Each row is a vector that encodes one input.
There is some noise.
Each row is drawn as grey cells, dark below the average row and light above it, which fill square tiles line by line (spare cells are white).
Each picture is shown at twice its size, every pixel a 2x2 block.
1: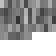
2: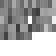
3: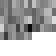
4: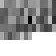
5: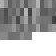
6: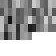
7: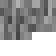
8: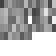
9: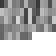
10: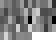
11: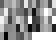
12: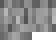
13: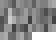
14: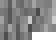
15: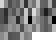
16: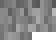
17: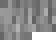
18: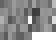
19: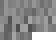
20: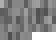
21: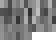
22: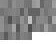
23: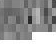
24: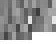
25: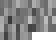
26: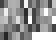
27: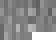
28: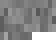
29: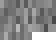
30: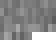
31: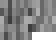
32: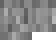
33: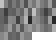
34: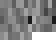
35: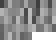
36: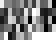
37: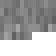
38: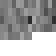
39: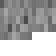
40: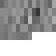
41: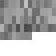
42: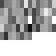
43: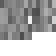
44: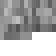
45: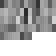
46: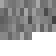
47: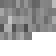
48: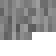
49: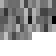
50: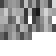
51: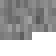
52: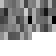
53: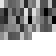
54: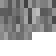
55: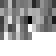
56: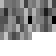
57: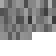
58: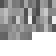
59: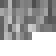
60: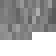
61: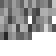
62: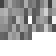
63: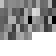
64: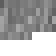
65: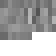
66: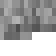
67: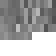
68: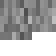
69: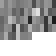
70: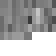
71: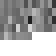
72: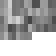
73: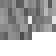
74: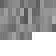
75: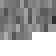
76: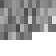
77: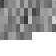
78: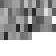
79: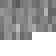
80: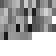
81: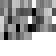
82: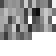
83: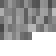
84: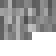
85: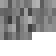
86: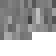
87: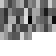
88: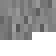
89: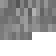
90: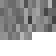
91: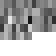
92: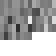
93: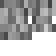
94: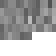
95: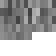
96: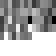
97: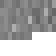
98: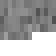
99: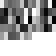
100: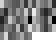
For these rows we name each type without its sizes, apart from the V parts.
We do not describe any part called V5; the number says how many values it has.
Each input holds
a point on a line, together with either four true/false values, or a value of V5.
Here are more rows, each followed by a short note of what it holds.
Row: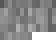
a point on a line and four true/false values
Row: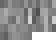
a point on a line and four true/false values
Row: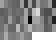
a point on a line and four true/false values
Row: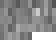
a point on a line and four true/false values
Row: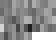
a point on a line and a value of V5
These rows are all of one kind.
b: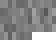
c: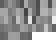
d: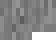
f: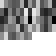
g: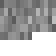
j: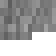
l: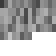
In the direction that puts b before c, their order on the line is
b, d, c, j, l, g, f.
